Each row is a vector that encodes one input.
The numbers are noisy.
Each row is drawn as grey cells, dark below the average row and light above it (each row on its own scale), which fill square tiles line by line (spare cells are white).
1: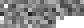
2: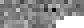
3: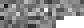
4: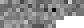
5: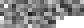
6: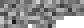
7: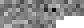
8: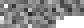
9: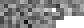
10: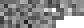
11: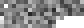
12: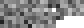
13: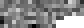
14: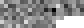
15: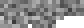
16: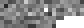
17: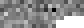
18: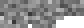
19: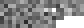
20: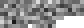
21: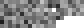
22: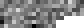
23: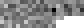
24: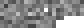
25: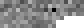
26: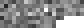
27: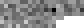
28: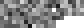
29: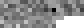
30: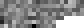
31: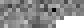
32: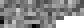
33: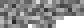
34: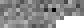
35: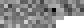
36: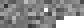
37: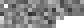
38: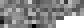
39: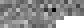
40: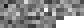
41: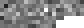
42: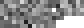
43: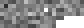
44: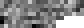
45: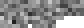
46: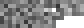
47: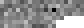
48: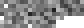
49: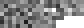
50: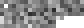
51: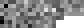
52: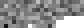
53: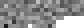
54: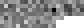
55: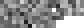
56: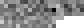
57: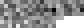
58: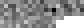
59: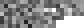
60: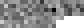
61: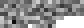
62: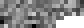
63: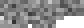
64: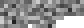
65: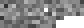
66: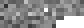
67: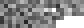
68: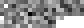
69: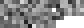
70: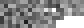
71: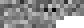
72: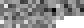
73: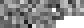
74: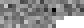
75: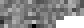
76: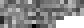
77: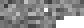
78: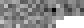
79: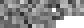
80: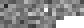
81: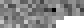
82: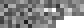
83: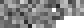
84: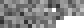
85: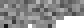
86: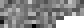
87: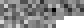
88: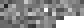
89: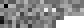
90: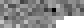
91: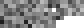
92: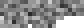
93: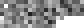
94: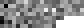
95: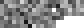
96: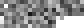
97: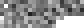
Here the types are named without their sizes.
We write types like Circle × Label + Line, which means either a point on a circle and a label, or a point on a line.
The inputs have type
Line.
